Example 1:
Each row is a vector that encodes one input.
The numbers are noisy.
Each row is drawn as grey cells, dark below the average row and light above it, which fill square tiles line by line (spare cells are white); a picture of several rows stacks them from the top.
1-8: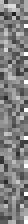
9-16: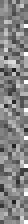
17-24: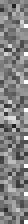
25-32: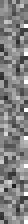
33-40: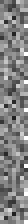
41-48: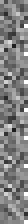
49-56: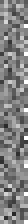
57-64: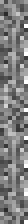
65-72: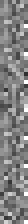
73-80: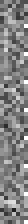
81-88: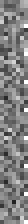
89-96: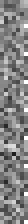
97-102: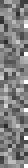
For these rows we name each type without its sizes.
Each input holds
a node of a tree.
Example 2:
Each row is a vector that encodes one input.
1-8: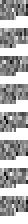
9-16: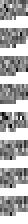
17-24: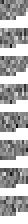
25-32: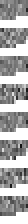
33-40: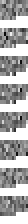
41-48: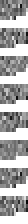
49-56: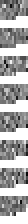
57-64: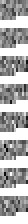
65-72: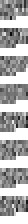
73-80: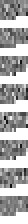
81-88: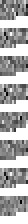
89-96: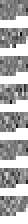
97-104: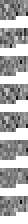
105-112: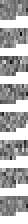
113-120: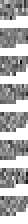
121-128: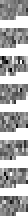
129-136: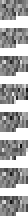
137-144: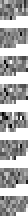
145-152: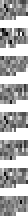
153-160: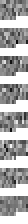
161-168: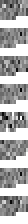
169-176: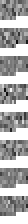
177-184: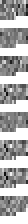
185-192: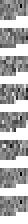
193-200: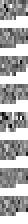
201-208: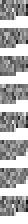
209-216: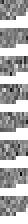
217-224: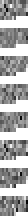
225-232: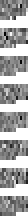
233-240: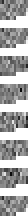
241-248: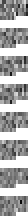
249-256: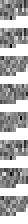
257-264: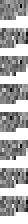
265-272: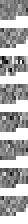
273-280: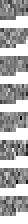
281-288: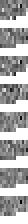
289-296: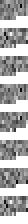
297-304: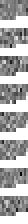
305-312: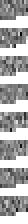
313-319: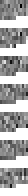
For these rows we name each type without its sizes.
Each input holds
either a fixed value, or a node of a tree.
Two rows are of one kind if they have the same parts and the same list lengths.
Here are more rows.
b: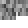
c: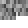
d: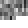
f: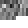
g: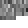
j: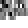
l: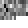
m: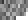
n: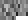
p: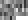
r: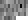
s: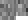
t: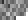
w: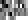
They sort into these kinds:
b, c, d, f, g, l, m, n, p, r, s, t
j, w

